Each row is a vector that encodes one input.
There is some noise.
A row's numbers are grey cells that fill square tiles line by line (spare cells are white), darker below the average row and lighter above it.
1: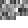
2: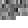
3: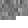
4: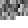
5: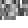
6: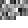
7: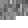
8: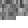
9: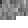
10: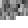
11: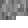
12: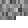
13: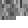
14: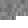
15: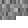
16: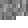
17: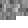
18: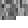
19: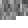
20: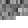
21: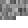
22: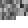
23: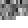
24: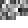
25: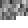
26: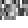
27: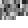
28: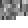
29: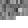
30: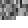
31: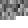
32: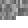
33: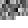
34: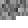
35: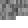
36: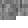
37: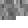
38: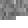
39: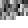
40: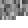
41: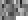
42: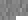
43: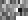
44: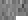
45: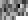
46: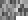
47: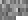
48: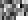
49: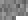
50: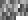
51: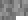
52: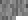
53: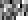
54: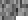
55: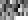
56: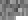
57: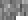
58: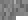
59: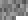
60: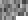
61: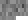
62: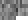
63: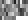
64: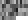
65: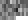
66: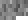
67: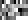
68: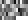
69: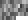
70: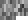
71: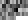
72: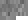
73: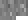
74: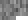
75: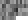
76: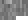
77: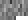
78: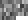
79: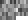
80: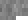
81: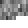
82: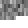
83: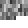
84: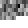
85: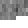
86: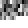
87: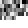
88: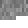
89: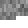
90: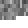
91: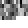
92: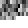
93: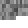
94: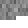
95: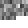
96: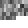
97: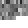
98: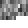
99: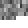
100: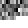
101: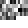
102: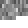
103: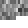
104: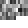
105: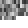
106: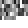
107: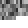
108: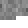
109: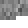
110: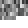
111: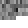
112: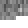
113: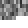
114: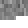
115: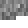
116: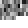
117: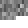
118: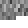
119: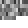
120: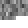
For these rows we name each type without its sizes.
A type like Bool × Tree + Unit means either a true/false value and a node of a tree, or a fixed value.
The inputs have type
Tree × Tree.
